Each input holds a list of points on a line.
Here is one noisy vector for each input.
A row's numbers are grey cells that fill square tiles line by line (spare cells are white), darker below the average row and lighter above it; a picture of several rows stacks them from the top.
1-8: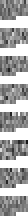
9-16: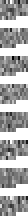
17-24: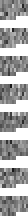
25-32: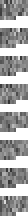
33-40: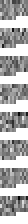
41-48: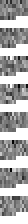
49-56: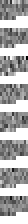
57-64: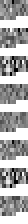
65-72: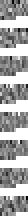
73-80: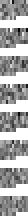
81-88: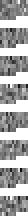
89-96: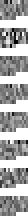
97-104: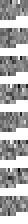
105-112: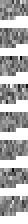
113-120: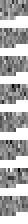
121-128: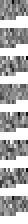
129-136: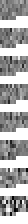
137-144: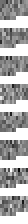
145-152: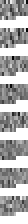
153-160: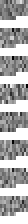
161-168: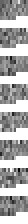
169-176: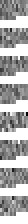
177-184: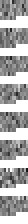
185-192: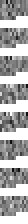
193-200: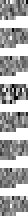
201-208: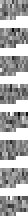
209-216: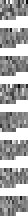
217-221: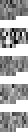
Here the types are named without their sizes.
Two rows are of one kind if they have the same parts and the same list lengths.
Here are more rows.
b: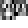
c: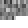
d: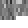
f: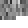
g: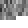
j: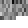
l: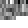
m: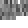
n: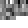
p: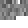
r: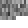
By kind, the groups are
b
c, d, f, g, m, p, r
j
l, n

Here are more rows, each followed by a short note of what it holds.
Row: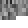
a list of three items
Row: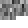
a list of two items
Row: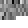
a list of two items
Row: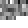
a list of one item
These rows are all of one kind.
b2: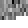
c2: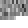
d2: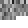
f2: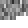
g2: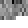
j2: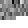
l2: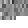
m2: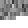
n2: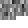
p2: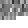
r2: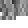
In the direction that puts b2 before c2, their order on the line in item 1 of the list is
g2, b2, j2, r2, l2, d2, n2, p2, f2, m2, c2.
